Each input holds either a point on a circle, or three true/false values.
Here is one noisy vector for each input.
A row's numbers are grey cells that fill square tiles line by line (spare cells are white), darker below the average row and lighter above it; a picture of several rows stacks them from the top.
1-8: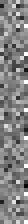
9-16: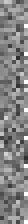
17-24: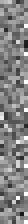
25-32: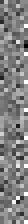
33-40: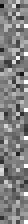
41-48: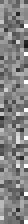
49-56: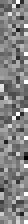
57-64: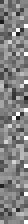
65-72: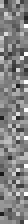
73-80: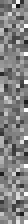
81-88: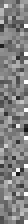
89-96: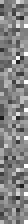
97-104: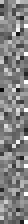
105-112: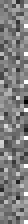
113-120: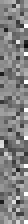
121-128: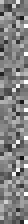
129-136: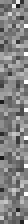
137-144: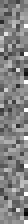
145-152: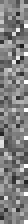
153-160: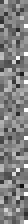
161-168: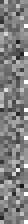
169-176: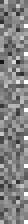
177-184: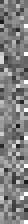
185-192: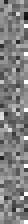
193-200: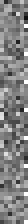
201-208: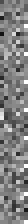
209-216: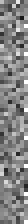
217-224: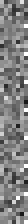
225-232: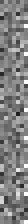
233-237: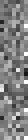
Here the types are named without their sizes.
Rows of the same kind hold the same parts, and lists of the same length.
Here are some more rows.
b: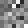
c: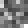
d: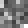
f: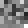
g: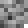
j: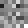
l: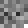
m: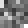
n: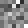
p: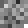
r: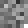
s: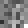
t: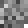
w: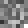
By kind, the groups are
b, c, d, f, j, m, n
g, l, p, r, s, t, w

